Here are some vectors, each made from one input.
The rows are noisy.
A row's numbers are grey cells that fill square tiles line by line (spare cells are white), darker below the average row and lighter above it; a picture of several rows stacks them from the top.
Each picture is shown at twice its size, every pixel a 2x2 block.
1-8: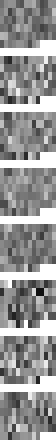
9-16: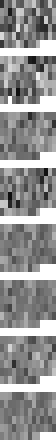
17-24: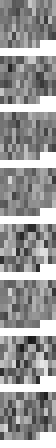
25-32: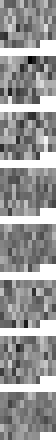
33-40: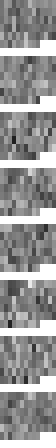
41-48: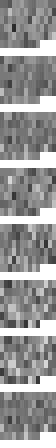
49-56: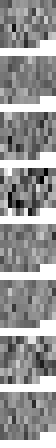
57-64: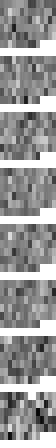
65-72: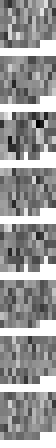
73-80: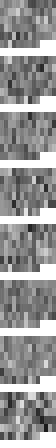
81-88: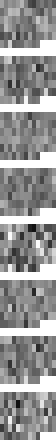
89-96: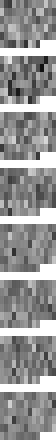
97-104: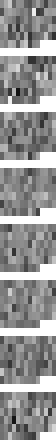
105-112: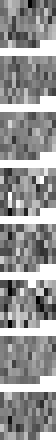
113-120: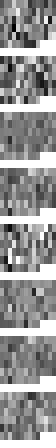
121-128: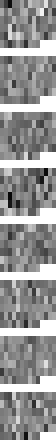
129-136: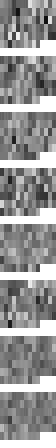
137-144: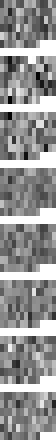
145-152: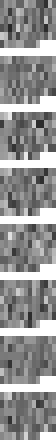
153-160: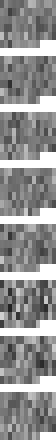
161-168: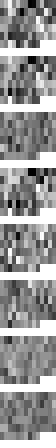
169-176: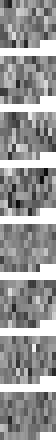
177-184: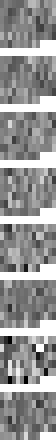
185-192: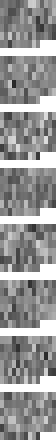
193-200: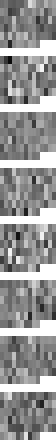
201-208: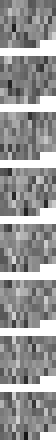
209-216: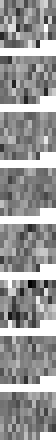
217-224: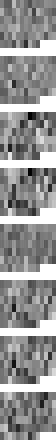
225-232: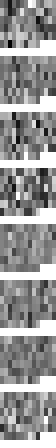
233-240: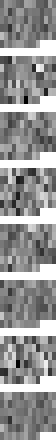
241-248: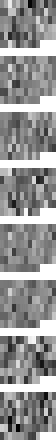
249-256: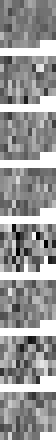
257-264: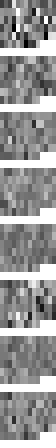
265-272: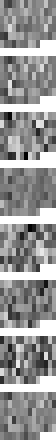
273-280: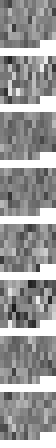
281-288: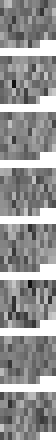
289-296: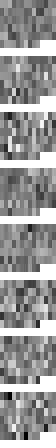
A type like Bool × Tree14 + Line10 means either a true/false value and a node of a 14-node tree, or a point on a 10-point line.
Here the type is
Bool × Bool × Bool + List2(Line6).
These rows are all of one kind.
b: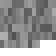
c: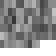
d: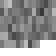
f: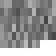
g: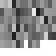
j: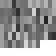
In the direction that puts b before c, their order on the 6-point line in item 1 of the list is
b, g, d, f, c, j.
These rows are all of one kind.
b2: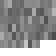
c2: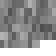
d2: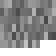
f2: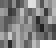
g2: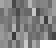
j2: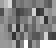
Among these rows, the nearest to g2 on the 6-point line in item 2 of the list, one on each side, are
b2 and j2.
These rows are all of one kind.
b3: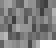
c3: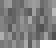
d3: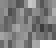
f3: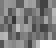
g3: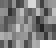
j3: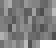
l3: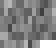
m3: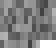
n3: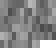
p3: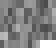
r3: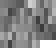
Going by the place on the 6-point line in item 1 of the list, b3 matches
d3, f3 and m3.
